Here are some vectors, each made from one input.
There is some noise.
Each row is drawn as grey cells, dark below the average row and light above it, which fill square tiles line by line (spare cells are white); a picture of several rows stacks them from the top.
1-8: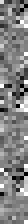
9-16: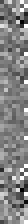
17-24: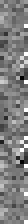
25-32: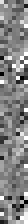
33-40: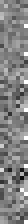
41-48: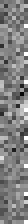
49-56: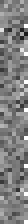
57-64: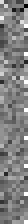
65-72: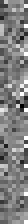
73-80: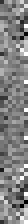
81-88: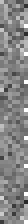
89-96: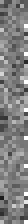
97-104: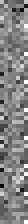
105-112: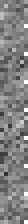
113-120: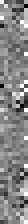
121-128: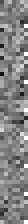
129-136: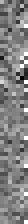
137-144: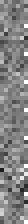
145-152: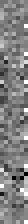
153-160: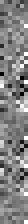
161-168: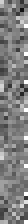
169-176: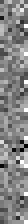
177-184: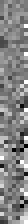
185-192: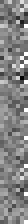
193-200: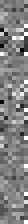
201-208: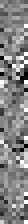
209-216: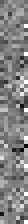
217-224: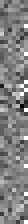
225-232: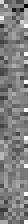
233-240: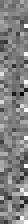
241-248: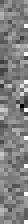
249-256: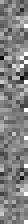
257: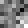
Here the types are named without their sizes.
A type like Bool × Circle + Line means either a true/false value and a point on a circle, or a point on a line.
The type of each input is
(Bool × Bool × Bool + Unit) × Line + Label × Tree.
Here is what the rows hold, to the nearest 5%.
About 40% of them hold a label and a node of a tree. The rest hold a point on a line, together with either a fixed value, or three true/false values.
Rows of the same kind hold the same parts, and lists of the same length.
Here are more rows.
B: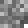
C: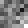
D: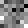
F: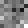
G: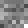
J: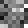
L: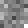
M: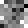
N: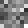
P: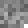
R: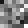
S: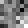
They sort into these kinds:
B, D, F, G, L, M, R
C, J, N, S
P

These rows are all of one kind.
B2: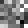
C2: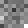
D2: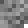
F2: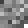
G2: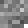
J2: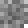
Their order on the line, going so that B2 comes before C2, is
J2, B2, G2, D2, F2, C2.
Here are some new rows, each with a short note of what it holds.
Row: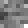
a label and a node of a tree
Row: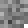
a point on a line and three true/false values
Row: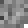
a point on a line
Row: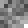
a label and a node of a tree
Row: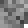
a point on a line and three true/false values
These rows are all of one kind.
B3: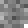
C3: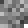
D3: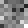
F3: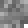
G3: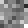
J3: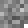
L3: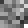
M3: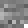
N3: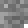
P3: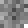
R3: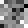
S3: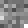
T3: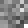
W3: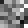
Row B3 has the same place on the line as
J3, P3, R3 and T3.
